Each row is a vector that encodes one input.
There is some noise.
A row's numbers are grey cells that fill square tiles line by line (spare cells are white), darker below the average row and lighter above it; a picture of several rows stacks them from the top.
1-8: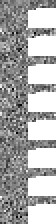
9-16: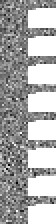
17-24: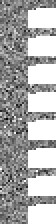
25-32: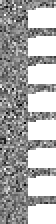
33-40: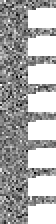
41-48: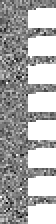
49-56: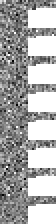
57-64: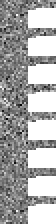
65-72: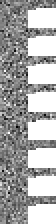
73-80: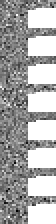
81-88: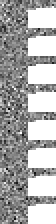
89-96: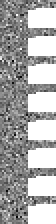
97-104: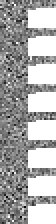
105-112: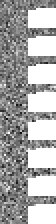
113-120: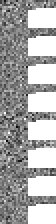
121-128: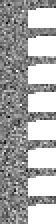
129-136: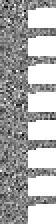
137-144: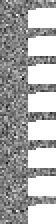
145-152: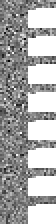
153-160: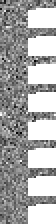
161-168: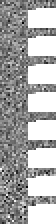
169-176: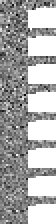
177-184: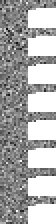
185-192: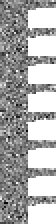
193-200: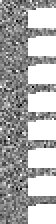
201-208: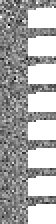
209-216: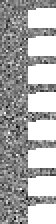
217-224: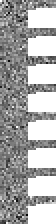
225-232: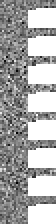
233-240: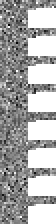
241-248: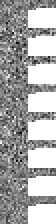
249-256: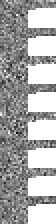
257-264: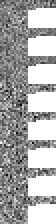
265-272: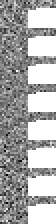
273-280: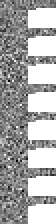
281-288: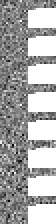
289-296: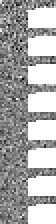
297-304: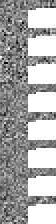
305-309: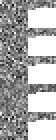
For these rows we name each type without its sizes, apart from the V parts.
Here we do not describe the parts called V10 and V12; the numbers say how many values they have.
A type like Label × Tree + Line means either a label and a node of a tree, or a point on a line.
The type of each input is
List(Line) + V10 × V12.
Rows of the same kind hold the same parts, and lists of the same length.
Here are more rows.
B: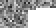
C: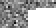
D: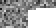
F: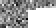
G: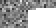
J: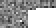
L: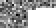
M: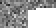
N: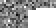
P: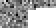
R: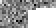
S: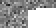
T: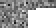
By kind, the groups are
B
C
D, G
F, L, N, P, R
J, M, S, T

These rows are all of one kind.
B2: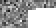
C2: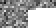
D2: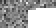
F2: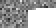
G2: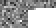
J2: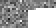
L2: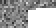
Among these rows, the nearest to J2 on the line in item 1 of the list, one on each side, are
B2 and F2.
